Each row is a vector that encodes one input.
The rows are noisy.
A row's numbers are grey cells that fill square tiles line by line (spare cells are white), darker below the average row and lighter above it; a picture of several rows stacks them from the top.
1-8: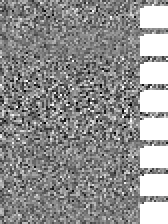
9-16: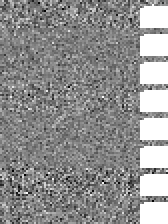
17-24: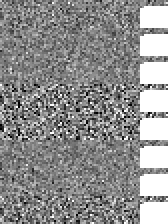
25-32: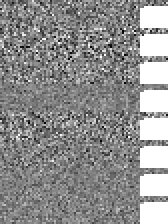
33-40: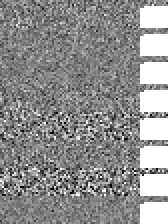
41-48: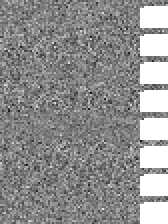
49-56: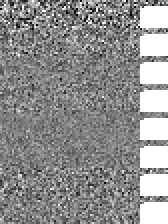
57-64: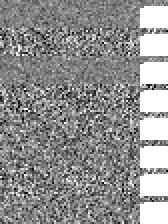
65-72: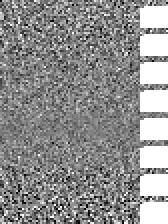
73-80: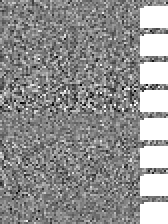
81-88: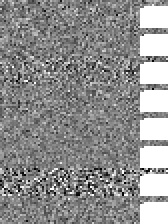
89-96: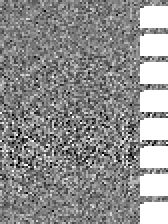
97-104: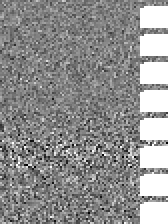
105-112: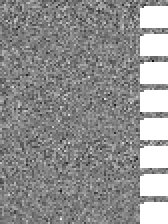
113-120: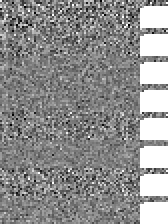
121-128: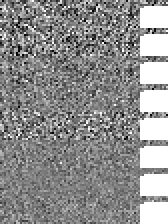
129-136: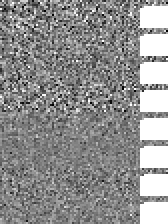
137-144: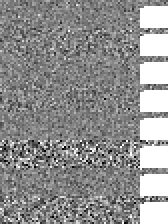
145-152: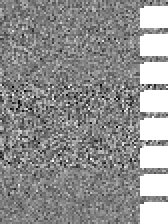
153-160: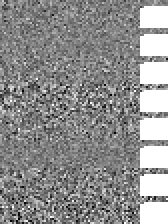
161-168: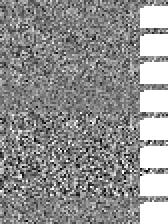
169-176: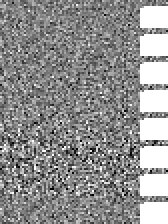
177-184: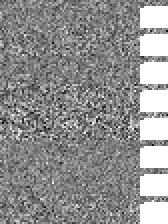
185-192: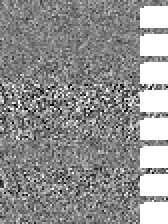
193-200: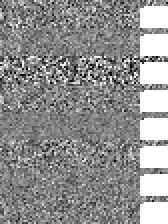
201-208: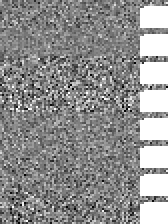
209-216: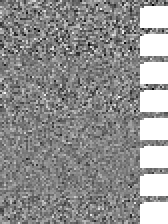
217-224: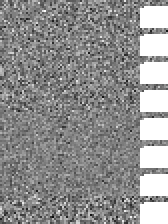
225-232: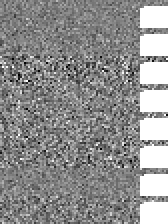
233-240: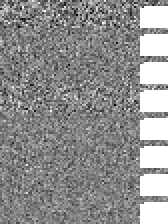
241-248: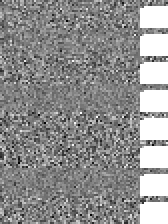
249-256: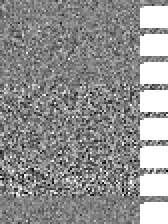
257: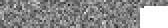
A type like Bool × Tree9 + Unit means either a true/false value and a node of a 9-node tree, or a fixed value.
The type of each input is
Bool × Bool × Bool × Bool × Circle14 × Circle14.
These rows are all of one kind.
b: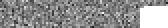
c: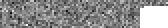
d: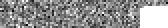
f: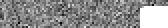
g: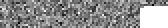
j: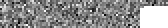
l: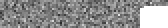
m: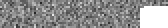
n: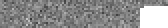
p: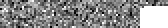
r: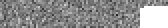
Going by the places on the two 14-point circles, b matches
d, f, g and l.
